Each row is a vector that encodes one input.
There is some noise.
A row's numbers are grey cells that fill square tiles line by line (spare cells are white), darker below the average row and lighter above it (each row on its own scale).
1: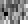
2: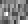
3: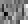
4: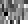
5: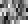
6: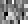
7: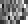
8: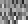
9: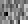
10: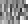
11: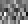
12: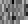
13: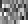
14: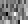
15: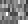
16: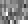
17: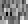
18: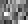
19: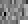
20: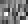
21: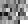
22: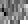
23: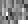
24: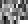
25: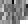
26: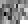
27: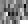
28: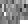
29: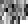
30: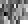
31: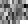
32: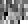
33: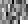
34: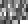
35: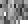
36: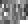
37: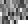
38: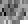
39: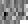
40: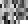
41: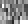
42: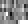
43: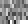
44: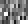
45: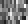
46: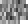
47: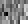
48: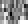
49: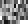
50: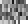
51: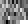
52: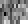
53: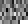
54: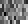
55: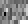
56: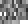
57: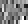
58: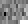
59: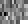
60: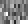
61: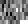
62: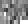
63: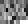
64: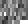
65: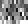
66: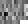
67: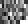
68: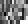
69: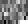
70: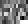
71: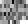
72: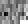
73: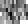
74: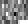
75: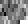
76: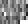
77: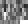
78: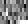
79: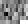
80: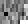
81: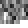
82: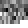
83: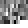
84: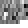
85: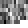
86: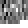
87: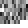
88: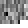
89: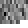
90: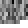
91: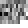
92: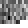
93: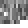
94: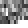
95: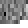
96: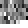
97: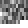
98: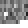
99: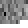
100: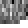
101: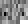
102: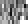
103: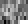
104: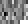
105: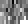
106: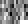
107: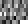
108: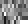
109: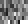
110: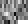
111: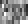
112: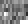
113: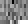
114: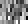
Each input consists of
a list of up to two points on a 10-point line.
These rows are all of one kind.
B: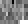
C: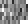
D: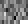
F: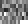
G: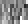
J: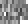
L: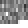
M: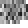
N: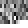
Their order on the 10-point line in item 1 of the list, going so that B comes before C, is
F, J, D, G, L, B, N, C, M.
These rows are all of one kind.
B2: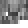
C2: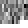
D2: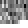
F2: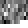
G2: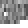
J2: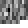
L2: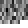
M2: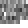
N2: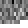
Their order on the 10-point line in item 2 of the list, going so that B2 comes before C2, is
N2, L2, J2, B2, F2, M2, G2, D2, C2.
